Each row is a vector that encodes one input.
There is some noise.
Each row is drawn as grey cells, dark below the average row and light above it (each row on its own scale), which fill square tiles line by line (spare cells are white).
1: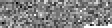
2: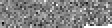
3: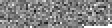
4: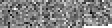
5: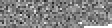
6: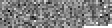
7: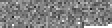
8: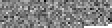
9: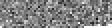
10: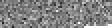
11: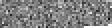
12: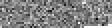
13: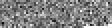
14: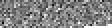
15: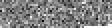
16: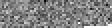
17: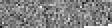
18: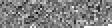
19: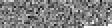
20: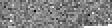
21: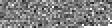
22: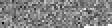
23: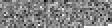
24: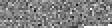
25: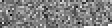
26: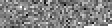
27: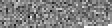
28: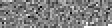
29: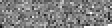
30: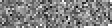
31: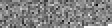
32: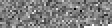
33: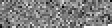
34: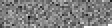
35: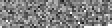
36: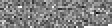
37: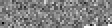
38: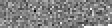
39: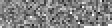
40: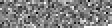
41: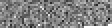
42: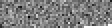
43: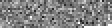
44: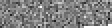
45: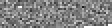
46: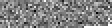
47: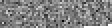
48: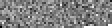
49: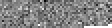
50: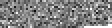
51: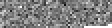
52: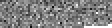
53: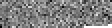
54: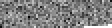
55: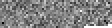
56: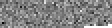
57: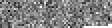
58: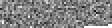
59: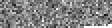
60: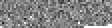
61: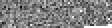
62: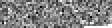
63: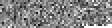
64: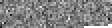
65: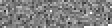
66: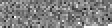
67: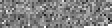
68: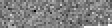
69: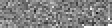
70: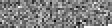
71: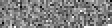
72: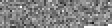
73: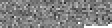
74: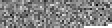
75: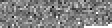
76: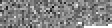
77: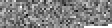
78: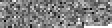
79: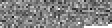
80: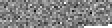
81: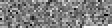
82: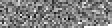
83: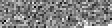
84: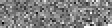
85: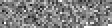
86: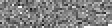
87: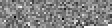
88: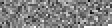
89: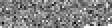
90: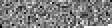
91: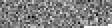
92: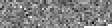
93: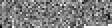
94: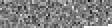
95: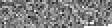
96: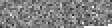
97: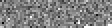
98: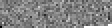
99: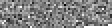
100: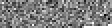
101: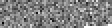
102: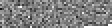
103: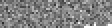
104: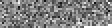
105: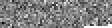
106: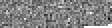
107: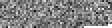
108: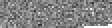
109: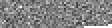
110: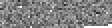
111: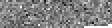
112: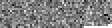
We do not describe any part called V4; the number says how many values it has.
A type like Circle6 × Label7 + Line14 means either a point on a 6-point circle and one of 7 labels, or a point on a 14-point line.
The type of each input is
(Bool × Line5 + List2(V4)) × Circle6.
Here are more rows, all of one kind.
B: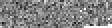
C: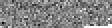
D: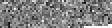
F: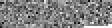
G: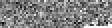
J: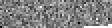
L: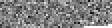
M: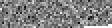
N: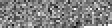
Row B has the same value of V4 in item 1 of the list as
C and G.
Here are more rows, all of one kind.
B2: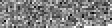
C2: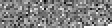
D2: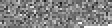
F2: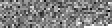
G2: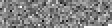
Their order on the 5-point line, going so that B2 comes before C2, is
B2, G2, C2, F2, D2.
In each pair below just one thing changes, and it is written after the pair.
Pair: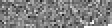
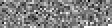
the value of V4 in item 2 of the list
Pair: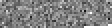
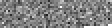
the value of V4 in item 1 of the list
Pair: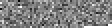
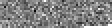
the place on the 6-point circle
